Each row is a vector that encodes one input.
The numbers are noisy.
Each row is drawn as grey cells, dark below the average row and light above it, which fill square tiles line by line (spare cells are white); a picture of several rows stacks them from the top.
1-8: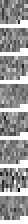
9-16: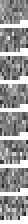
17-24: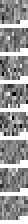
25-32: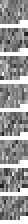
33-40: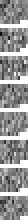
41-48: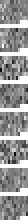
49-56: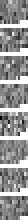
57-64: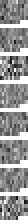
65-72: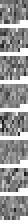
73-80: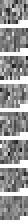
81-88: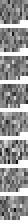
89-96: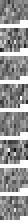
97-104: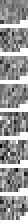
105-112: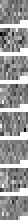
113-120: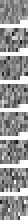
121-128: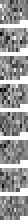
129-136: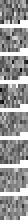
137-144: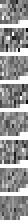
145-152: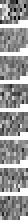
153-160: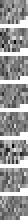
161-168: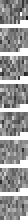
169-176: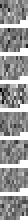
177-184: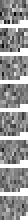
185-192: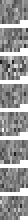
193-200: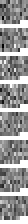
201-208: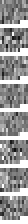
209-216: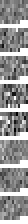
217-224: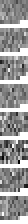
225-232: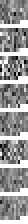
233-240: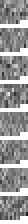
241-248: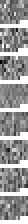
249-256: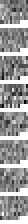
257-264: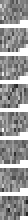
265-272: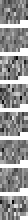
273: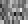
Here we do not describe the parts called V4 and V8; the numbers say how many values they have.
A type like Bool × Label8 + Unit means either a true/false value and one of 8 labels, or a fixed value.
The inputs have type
Circle6 × V8 + List2(Line5) × V4.
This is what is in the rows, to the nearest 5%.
About 30% of them hold a point on a 6-point circle and a value of V8. The rest hold a value of V4, together with a list of up to two points on a 5-point line.
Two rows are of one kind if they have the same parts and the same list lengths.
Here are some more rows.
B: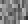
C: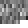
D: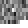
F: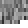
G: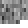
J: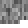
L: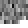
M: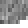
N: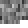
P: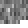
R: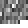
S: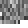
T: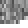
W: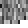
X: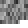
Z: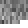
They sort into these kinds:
B, C, D, N, P, R, S
F, J, M, W, X, Z
G, T
L

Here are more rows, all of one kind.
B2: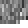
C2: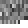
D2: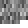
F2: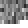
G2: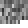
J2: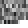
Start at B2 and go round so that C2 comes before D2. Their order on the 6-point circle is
B2, G2, C2, F2, J2, D2.
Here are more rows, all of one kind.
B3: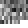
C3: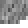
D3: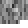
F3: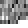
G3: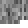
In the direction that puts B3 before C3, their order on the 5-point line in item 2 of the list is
F3, D3, B3, G3, C3.
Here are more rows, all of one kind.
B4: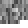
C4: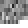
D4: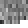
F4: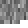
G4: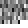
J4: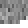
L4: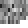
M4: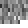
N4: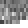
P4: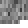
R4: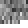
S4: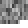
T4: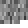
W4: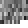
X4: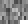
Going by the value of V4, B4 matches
P4, S4, W4 and X4.
